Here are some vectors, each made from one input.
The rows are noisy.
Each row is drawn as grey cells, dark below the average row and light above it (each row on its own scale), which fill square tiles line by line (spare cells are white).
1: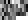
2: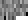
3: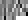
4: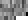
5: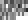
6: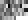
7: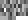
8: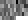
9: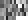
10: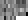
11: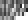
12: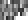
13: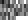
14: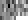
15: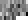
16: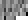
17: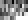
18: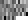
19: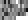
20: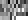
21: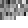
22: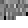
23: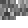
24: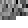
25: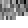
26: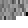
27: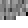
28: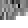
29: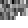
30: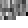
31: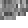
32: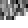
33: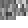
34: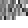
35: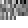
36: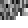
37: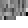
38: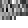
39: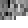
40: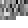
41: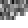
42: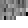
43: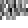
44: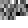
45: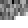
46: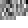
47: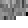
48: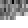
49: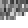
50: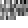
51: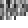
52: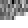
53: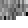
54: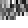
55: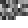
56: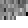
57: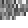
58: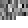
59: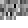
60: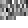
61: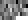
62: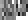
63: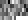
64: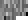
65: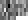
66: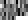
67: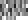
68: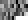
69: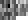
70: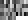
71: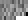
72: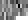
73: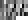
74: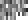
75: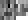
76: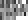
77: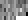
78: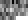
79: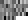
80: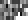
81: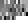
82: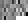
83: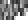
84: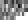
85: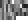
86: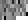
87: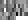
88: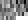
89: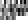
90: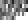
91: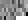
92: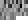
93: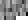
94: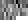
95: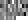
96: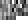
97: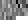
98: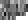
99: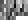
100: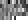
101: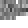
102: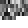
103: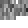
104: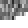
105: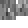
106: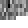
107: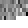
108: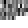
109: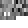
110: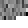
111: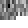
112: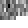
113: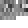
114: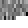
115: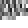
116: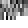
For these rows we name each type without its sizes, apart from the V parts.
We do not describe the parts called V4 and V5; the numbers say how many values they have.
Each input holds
either a point on a line and a true/false value, or a value of V4 and a value of V5.
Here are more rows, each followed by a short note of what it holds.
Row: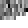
a value of V4 and a value of V5
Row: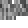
a value of V4 and a value of V5
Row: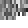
a value of V4 and a value of V5
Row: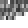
a point on a line and a true/false value
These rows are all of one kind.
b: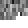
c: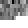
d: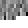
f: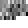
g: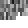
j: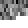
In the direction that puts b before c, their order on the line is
f, d, b, c, j, g.
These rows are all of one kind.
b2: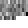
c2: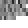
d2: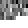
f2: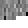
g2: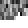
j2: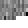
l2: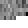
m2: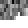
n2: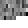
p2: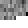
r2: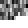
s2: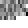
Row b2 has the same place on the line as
d2, j2, l2 and r2.
